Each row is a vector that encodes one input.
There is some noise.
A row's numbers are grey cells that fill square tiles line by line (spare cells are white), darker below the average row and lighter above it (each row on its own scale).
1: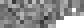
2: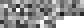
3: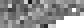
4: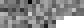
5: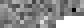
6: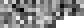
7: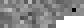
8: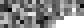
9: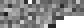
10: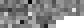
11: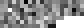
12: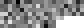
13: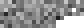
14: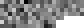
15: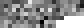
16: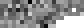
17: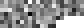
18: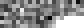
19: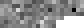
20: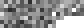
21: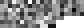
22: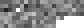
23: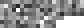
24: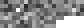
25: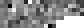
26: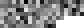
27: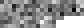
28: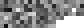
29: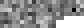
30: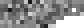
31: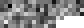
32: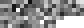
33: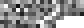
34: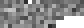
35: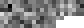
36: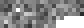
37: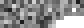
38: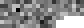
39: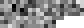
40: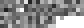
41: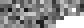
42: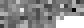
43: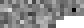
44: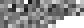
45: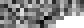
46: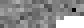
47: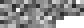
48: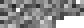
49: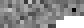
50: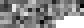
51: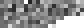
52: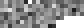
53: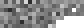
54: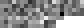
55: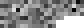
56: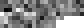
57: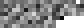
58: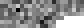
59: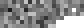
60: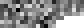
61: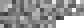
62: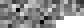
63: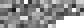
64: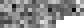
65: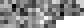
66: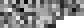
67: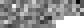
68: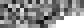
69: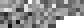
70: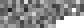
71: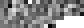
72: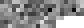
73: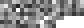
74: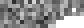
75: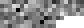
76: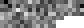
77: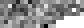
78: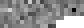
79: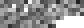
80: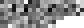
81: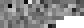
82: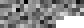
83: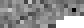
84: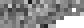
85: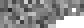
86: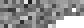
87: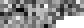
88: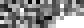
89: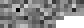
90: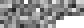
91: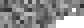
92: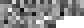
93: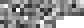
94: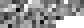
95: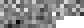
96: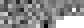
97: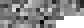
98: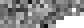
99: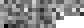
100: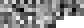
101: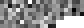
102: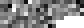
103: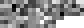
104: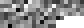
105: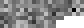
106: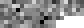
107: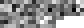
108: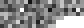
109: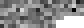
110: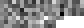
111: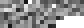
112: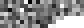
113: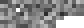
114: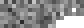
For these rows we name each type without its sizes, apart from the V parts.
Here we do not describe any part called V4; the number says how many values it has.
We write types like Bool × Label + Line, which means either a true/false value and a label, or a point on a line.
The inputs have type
(Circle + Unit) × Label × V4.
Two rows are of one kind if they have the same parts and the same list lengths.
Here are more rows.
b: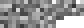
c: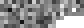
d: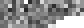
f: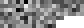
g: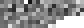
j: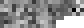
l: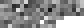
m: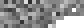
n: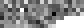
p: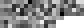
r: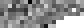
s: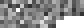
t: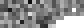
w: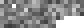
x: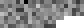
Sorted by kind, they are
b, d, f, g, j, n, r
c, l, m, p, s, t, w, x

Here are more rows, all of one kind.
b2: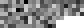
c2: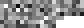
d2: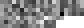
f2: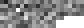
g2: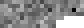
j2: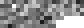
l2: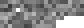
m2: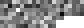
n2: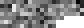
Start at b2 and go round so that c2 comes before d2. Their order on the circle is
b2, j2, c2, n2, l2, g2, f2, m2, d2.
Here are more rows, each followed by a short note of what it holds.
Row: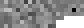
a label and a value of V4
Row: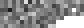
a label and a value of V4
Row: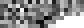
a label and a value of V4
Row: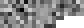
a label and a value of V4
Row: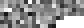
a label and a value of V4
